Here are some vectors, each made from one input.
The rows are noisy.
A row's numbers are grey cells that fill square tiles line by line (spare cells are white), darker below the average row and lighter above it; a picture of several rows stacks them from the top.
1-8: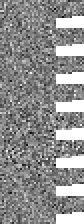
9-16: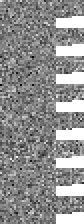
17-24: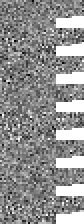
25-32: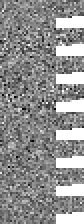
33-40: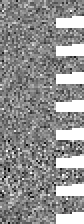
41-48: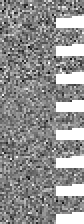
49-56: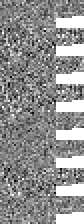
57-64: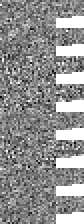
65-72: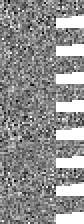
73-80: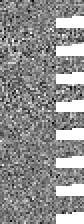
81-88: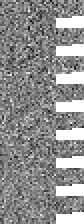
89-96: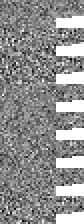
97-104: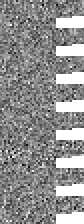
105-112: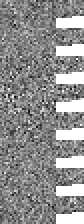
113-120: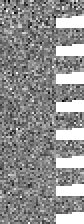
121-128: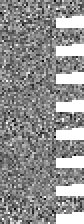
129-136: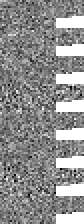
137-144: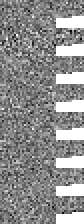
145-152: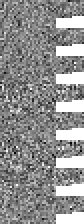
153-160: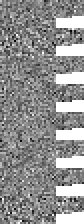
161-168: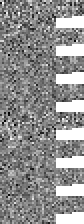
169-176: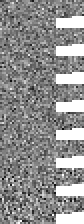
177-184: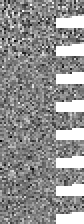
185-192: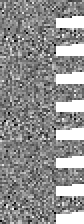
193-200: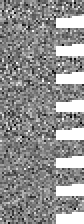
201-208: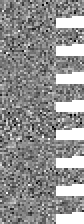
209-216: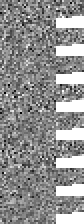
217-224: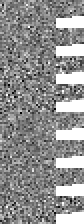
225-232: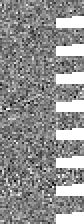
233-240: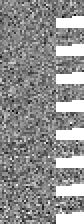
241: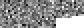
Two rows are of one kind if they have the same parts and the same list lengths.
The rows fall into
5 kinds.
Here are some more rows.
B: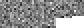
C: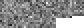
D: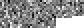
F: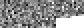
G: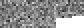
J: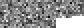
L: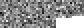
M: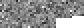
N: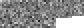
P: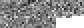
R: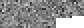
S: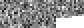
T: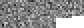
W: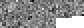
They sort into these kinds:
B, C, G, M, N, R, T, W
D
F, S
J, L
P

